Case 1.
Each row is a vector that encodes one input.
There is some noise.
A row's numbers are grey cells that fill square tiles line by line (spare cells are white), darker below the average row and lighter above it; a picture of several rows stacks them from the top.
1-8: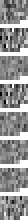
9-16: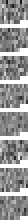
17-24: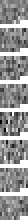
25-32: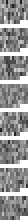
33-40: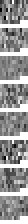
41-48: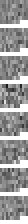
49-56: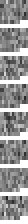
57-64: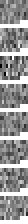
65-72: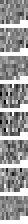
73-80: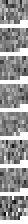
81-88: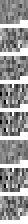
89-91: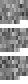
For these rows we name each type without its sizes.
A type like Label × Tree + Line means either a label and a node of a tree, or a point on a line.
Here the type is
Bool × (Tree + Unit).
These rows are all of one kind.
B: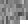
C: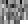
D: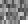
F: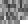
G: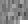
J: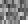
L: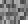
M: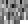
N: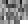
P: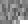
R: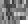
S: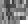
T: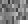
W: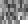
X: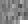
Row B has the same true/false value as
G, P, T and X.
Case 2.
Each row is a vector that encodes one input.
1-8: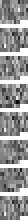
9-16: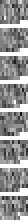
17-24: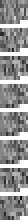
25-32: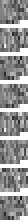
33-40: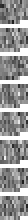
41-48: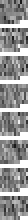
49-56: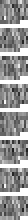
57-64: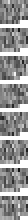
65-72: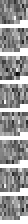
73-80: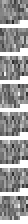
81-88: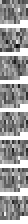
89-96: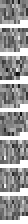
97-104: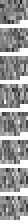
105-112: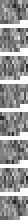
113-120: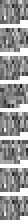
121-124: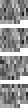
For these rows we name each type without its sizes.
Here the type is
Bool × Bool × Bool + Circle + Unit.
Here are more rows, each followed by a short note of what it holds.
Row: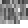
a point on a circle
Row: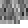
a point on a circle
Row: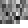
a fixed value
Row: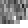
three true/false values
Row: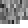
three true/false values
